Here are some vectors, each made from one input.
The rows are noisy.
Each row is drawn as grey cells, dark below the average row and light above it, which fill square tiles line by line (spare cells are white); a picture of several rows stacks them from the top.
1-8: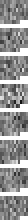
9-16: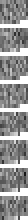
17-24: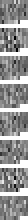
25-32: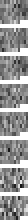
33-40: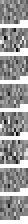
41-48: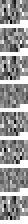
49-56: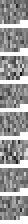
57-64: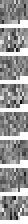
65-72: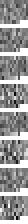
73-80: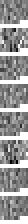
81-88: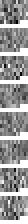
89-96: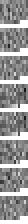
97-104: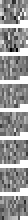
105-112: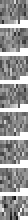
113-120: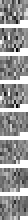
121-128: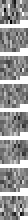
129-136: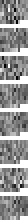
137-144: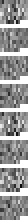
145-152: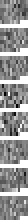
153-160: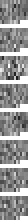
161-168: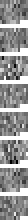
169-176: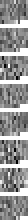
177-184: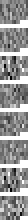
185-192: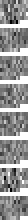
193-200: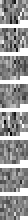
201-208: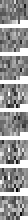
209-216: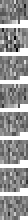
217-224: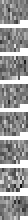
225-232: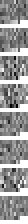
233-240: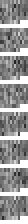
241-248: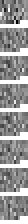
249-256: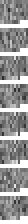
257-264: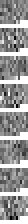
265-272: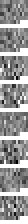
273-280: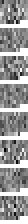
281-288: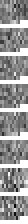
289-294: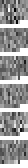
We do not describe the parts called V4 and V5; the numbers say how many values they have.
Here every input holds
either a value of V4 and a value of V5, or a list of up to two items, each a point on a 7-point line and a true/false value.
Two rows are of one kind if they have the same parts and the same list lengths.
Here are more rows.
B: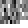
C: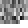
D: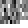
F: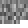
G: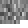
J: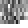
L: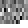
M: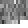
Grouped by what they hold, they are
B, D
C, J, L
F, G
M

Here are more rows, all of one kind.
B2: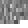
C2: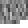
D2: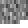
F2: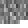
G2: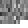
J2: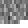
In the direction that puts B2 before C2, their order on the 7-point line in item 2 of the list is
B2, J2, G2, F2, D2, C2.
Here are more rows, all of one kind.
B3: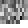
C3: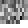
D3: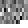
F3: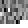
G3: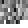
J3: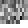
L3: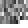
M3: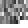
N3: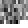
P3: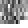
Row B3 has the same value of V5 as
C3, G3 and J3.
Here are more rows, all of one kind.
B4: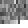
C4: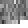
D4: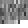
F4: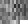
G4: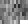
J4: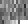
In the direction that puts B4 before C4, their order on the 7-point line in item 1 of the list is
D4, J4, F4, B4, G4, C4.
